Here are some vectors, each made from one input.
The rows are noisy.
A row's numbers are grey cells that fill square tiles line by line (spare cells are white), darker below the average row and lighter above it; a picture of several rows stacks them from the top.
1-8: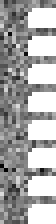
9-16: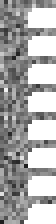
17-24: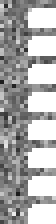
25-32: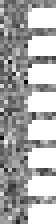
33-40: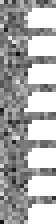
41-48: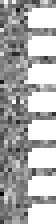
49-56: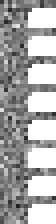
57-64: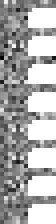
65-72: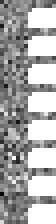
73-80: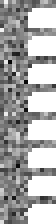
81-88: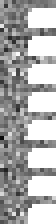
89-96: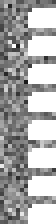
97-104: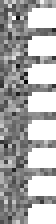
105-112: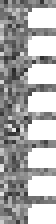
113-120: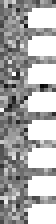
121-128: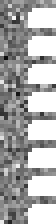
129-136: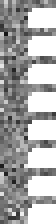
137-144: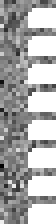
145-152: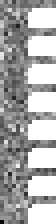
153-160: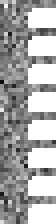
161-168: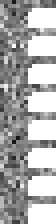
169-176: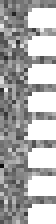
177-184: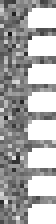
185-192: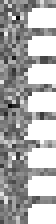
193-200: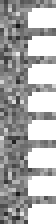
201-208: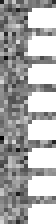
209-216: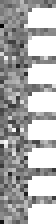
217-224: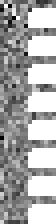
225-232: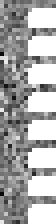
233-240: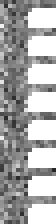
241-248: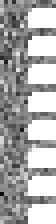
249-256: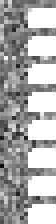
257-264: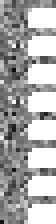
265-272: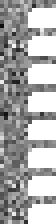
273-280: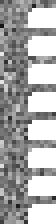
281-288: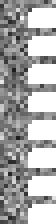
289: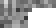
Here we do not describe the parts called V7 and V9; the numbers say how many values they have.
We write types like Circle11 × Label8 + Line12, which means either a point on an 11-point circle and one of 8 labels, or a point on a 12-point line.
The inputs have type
Bool × (Line5 + Line12) + List2(V9) × V7.
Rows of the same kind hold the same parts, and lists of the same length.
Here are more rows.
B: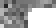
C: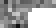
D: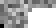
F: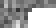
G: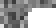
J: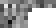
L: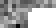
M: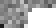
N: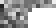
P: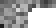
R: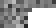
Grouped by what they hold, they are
B, G
C, L
D, M, P
F, J, N
R

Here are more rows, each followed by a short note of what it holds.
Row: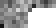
a value of V7, together with the empty list
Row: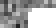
a value of V7, together with a list of one item
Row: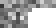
a point on a 12-point line and a true/false value
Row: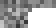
a value of V7, together with a list of one item
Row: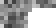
a value of V7, together with a list of two items
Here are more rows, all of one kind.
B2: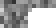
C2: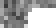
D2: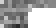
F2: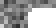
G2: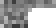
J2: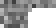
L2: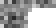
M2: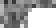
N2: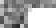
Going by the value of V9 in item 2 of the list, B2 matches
G2 and L2.
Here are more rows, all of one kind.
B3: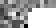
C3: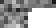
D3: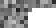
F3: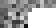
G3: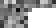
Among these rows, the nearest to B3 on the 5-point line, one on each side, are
C3 and F3.
